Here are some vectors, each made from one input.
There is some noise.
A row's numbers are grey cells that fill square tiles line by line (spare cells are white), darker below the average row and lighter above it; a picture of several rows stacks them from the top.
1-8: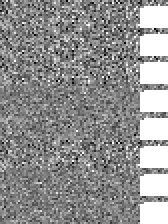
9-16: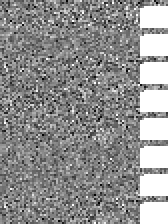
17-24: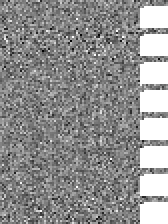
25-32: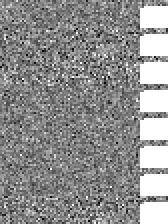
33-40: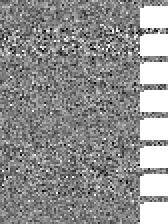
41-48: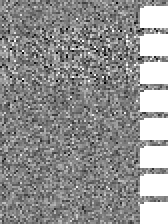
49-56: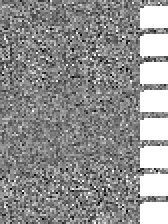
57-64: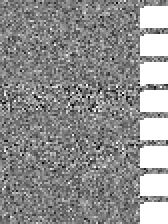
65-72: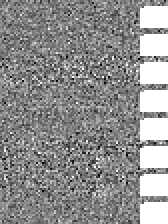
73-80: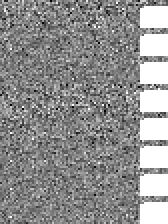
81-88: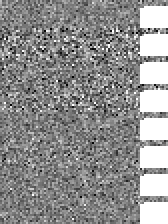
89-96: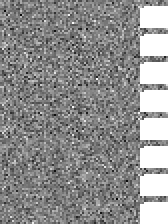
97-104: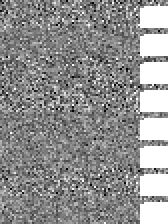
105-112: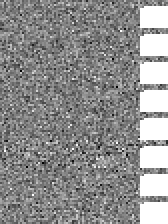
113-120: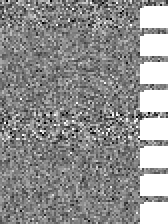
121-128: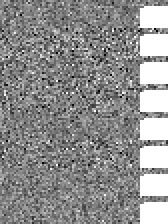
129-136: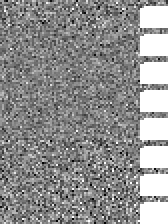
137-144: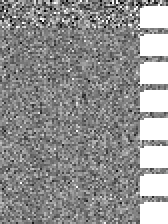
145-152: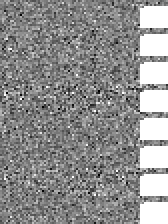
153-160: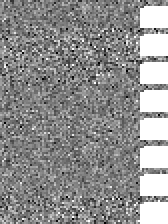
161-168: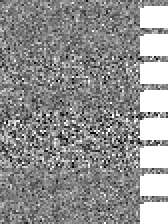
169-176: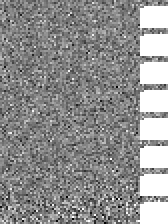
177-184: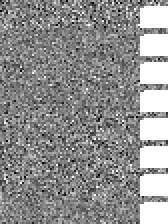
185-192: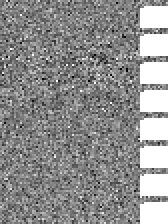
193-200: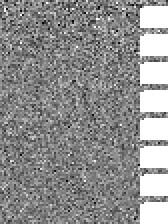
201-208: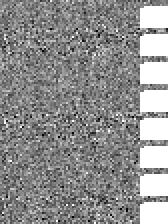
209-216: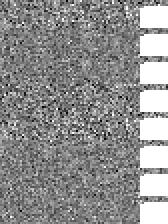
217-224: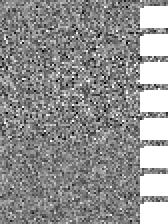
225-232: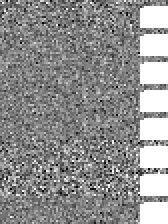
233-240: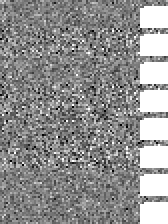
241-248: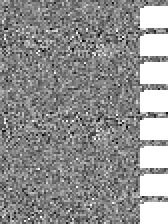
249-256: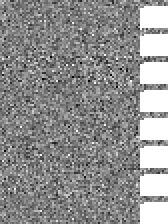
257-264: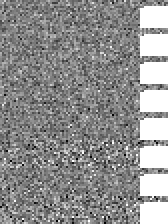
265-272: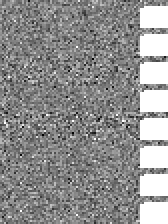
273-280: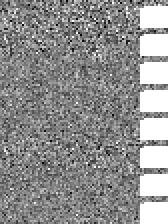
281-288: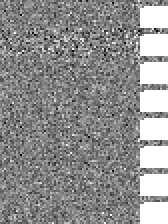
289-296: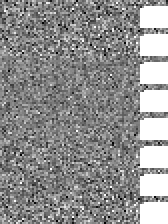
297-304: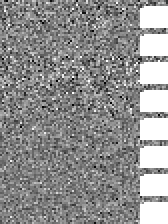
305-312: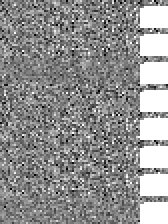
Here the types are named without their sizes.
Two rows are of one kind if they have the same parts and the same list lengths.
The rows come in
12 kinds.
